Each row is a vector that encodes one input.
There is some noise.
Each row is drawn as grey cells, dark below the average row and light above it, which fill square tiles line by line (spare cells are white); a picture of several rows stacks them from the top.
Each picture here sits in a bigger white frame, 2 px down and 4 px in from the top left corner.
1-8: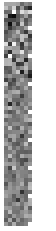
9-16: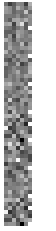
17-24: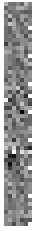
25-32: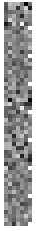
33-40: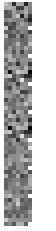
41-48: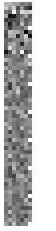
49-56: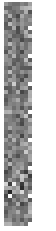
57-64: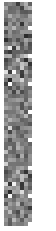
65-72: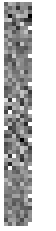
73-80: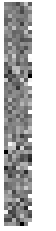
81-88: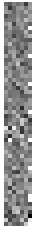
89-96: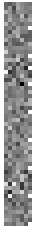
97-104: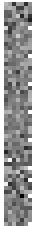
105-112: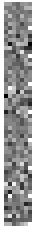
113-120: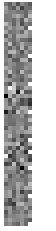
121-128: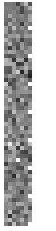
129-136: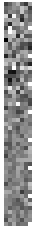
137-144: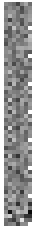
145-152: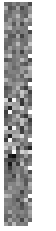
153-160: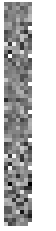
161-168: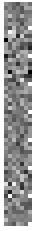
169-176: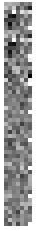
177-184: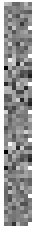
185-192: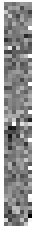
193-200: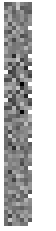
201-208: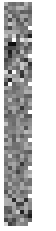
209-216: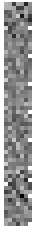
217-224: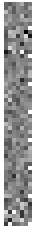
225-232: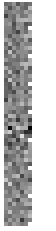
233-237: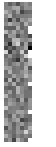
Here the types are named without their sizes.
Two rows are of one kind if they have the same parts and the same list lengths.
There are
2 kinds of row.
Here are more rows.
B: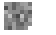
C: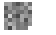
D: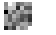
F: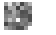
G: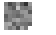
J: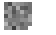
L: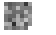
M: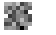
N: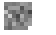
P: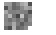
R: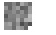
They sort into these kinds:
B, C, G, J, L, N, P, R
D, F, M

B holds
a point on each of two lines and a true/false value.
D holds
a label.
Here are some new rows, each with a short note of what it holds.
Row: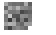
a point on each of two lines and a true/false value
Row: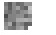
a point on each of two lines and a true/false value
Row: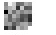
a label
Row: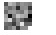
a label
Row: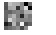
a label
